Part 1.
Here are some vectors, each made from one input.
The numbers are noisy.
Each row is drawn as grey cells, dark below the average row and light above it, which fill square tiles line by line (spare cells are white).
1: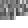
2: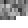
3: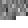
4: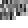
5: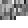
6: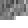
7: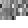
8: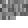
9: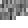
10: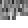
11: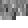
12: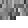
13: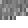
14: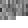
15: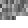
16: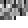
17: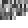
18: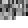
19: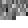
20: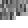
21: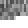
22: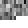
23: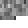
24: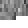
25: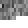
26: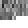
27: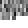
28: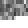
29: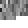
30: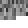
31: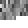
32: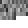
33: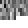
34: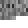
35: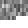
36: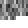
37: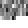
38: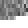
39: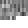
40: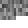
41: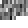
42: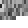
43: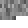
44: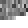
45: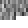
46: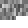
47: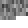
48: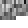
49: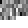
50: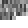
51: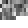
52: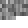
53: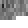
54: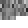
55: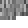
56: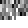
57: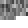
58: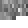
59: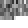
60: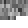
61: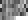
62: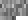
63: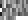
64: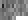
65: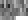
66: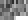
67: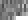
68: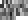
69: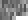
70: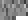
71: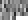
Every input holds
a list of up to two points on a 9-point line.
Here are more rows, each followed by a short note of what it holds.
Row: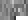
a list of two items
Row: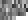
a list of two items
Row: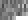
a list of one item
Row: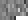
a list of one item
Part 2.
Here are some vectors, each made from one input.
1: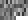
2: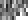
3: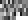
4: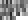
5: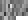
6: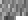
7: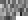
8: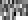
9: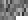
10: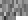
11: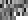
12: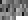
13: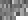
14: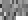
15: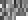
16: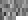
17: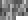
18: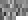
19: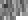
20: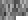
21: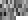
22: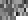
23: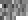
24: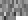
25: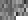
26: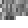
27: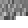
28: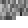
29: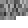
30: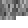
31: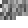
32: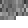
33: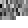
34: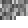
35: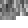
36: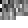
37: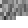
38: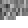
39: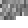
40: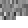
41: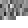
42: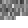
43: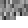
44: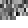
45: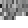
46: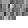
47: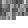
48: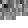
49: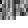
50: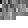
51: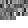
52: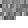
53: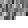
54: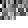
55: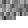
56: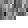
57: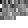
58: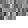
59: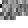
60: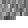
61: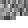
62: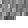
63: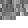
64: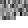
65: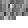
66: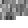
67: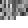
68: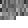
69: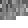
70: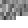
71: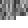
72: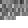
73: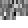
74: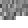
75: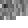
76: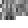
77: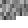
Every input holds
either a point on a 5-point line, or a point on a 10-point line.
